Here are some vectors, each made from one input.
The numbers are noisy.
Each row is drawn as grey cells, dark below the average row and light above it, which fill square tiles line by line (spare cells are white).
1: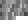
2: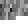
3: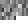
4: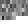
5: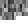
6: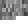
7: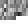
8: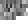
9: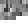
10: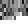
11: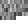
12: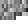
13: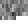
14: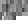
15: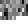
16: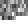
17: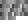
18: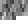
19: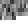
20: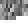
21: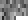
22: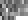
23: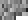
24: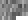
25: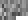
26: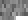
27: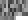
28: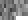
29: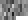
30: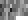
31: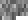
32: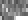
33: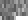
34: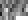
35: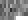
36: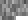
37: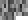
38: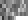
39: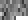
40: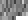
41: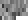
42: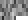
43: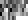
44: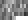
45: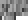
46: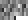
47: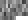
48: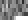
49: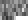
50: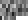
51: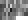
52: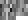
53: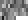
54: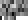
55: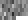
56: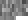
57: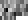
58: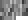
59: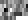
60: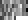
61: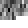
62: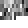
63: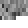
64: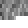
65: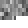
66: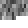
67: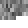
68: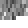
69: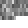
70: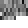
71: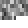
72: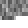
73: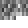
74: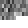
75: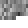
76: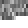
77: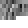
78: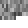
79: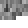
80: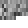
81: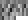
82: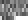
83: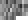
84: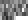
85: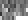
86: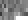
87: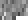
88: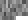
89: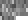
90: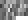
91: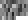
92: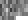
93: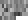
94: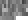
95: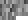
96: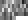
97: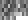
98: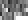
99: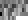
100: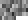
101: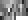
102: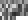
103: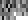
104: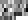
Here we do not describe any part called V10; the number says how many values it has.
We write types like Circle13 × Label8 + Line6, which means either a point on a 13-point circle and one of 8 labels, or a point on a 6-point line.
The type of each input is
Bool × Bool × Bool + Tree9 + V10.
